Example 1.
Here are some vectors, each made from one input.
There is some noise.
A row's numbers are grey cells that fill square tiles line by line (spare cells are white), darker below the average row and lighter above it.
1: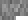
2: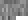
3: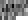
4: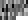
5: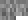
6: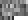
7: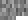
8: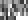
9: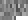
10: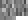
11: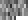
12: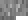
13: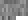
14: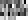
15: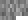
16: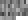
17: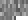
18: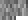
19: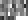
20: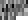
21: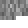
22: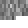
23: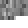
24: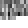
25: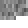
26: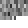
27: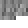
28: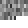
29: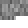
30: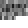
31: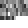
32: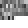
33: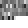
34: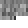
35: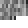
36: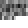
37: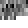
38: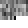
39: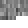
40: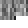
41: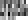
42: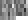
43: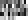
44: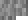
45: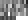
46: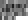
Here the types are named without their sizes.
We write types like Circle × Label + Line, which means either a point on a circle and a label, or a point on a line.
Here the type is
List(Line).
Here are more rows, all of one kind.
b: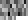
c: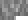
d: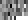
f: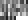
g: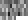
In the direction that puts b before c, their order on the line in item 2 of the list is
g, d, f, b, c.
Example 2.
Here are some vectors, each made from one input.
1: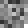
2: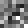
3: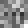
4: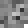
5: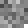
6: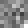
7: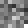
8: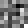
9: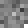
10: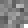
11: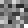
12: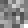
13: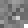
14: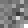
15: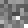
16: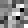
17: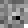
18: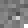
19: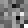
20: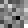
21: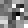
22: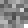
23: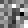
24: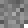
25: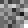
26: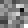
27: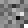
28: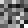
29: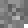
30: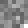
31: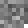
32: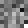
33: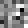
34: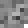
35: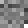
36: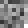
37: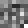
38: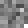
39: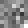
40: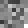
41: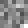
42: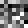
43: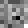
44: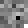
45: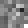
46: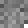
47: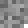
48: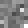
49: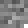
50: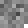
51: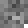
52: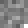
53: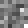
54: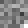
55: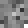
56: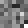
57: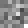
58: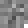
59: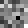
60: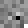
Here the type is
Bool × Tree8.
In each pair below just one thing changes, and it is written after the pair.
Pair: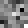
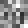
the true/false value
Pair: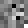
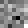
the true/false value
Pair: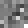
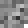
the true/false value
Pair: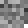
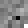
the node of the tree
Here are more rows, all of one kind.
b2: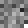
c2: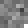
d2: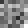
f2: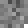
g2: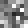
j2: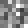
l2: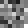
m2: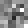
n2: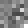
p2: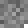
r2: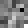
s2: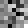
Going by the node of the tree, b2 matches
g2, p2 and r2.
